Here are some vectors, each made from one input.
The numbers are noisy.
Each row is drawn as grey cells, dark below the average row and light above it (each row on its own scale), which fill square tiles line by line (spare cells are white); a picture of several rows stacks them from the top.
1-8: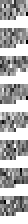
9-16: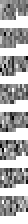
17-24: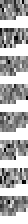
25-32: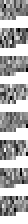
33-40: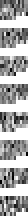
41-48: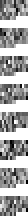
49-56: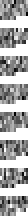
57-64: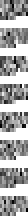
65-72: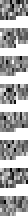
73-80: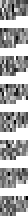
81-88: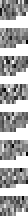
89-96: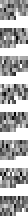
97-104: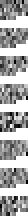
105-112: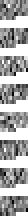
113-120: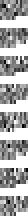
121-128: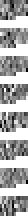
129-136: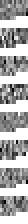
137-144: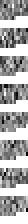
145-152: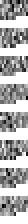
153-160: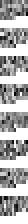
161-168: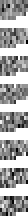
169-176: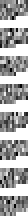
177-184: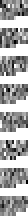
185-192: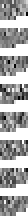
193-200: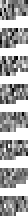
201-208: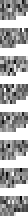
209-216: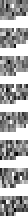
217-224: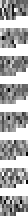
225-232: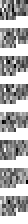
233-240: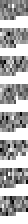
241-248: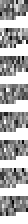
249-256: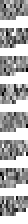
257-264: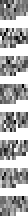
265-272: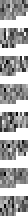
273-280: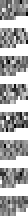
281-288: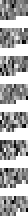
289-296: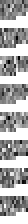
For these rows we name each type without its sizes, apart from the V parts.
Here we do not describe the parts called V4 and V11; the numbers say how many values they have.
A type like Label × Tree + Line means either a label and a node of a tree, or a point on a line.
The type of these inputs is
(Bool × Circle + V11) × V4.
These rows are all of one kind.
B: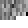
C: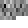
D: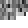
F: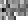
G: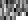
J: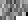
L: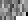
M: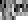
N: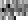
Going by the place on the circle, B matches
L and M.
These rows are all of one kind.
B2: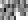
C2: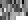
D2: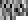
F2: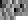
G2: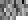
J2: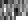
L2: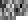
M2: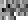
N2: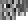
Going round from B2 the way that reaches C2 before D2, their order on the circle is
B2, N2, C2, M2, G2, L2, J2, D2, F2.
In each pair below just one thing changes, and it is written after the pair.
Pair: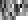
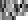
the place on the circle
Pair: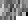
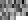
the true/false value
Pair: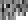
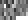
the place on the circle
